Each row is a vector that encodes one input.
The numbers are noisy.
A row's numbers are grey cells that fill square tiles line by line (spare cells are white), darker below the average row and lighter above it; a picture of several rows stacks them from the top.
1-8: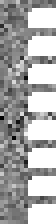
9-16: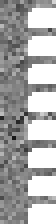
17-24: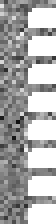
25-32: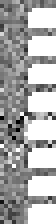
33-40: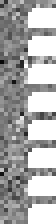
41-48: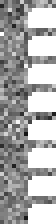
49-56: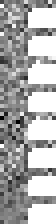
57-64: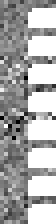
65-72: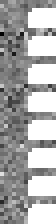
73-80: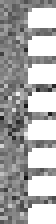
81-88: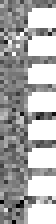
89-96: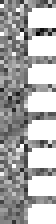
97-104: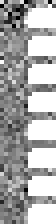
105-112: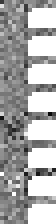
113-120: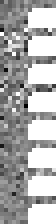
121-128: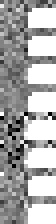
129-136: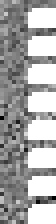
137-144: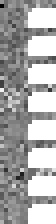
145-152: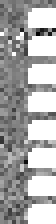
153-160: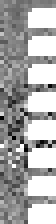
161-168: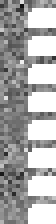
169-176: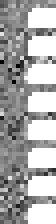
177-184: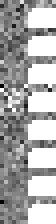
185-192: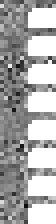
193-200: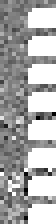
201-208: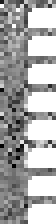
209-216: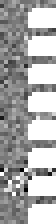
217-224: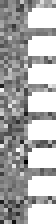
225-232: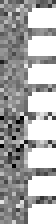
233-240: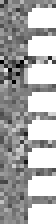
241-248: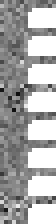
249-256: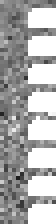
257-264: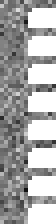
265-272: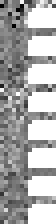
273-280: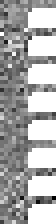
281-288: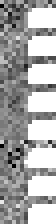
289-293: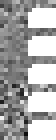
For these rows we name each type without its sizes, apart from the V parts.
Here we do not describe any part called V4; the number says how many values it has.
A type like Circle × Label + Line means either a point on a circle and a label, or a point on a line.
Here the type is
Line × List(Bool × V4).
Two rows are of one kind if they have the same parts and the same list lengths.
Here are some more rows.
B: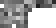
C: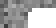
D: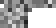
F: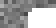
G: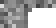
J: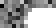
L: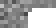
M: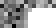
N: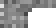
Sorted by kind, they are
B, J
C
D, G
F, L, M, N

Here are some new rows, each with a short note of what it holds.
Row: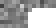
a point on a line, together with the empty list
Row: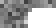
a point on a line, together with a list of two items
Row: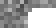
a point on a line, together with a list of three items
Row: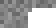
a point on a line, together with a list of three items
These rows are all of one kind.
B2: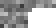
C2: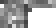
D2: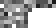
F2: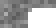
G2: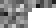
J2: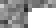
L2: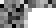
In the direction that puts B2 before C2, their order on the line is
B2, L2, F2, G2, J2, D2, C2.
